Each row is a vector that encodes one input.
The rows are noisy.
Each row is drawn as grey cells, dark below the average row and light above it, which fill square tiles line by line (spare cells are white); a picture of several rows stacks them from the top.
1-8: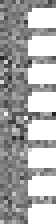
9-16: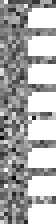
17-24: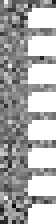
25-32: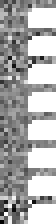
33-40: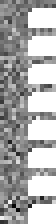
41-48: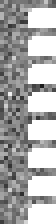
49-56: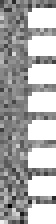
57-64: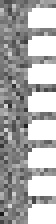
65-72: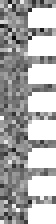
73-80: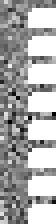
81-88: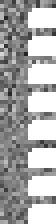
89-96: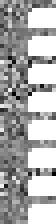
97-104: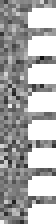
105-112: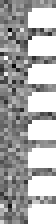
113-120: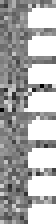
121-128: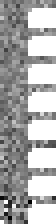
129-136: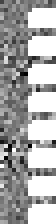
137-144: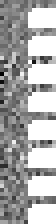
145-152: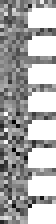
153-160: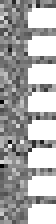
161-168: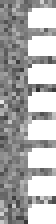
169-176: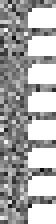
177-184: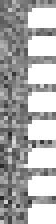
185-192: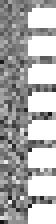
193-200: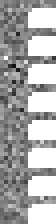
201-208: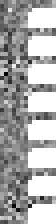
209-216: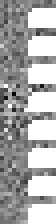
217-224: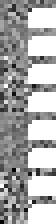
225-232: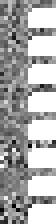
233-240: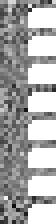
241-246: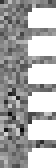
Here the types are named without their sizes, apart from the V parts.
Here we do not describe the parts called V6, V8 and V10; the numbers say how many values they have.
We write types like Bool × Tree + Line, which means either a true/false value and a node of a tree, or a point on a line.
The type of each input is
(Label × Label × V6 + V10) × V8 + Line.
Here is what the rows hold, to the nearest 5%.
About 20% of them hold a point on a line. The rest hold a value of V8, together with either two labels and a value of V6, or a value of V10.
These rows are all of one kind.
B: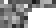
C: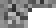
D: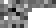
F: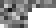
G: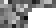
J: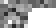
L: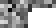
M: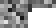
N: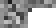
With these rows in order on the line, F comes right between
C and J.
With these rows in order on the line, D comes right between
B and J.
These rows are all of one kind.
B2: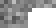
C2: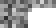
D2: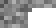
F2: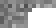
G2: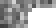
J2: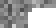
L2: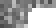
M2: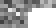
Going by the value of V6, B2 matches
G2 and L2.
